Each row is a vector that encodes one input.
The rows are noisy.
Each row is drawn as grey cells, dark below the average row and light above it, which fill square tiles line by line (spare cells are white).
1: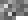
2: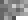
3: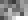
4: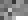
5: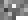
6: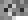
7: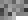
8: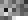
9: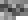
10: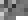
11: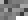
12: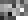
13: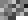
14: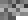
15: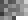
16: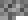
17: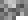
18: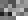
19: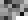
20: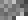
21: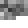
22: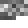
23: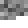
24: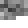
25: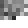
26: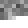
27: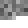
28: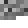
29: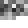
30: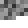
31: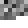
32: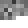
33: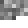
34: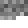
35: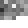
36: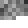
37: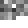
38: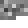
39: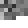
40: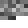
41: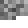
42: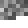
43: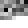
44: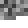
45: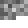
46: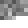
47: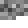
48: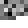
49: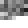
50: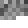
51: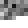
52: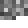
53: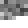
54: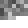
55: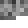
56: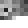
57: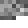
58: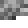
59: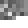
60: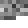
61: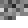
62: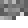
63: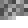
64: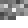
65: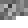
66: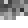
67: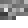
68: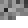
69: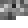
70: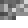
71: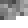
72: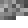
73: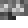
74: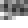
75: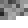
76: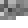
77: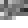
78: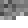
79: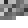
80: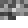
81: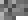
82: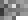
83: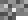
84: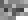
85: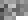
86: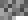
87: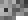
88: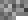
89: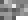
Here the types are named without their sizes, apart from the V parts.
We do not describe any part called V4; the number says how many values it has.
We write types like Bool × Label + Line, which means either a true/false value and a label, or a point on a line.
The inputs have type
List(Line) × V4.
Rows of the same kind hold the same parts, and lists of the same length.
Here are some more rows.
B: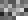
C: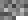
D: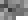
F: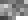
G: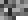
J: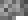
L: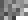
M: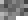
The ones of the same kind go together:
B, F, J
C, L
D, G, M

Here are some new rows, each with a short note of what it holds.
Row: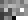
a value of V4, together with a list of one item
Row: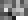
a value of V4, together with a list of one item
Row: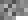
a value of V4, together with a list of two items
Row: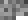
a value of V4, together with a list of one item
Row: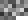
a value of V4, together with a list of one item
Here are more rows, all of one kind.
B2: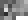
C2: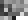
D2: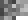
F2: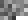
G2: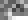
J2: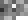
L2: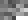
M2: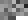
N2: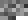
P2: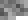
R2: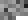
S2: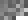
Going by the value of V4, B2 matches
G2 and P2.
